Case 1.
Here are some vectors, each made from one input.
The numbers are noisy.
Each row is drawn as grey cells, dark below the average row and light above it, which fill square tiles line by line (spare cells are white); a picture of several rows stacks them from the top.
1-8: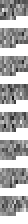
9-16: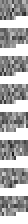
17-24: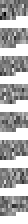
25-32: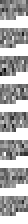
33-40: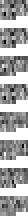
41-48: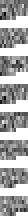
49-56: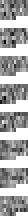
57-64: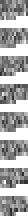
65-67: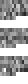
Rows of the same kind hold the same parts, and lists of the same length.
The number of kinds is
2.
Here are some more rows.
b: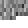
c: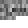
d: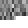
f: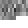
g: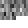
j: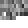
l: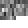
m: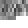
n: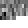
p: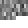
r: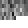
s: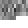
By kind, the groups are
b, c, d, f, j, m, p, s
g, l, n, r

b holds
a point on a 5-point line and three true/false values.
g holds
a point on a 5-point line.
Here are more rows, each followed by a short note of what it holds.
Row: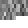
a point on a 5-point line and three true/false values
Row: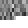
a point on a 5-point line and three true/false values
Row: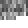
a point on a 5-point line and three true/false values
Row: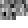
a point on a 5-point line
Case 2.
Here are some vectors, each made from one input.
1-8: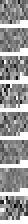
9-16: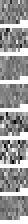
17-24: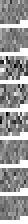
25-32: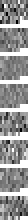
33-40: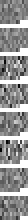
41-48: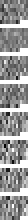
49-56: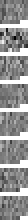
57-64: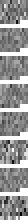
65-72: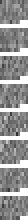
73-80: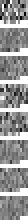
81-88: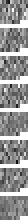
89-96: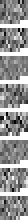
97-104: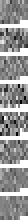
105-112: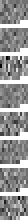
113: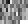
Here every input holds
either a point on a 9-point line, or four true/false values.
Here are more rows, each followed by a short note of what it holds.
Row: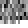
a point on a 9-point line
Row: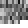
a point on a 9-point line
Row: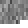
four true/false values
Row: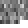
four true/false values
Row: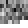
a point on a 9-point line
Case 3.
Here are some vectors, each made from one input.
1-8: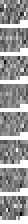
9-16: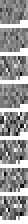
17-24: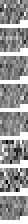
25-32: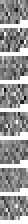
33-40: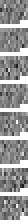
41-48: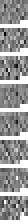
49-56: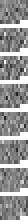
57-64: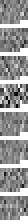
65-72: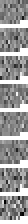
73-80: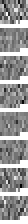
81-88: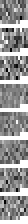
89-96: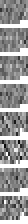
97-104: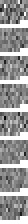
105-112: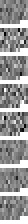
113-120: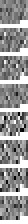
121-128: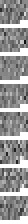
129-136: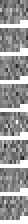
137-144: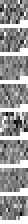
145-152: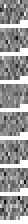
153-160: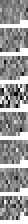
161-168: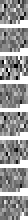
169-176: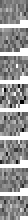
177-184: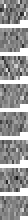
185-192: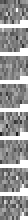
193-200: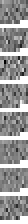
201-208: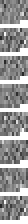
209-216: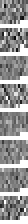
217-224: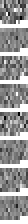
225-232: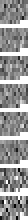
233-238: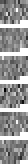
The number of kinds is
3.
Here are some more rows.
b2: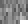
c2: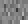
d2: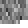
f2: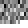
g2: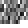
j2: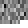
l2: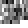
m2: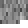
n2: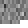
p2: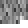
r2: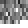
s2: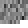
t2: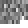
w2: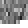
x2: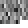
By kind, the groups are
b2, c2, f2, j2, m2, n2, p2, s2, x2
d2, g2, r2, t2, w2
l2

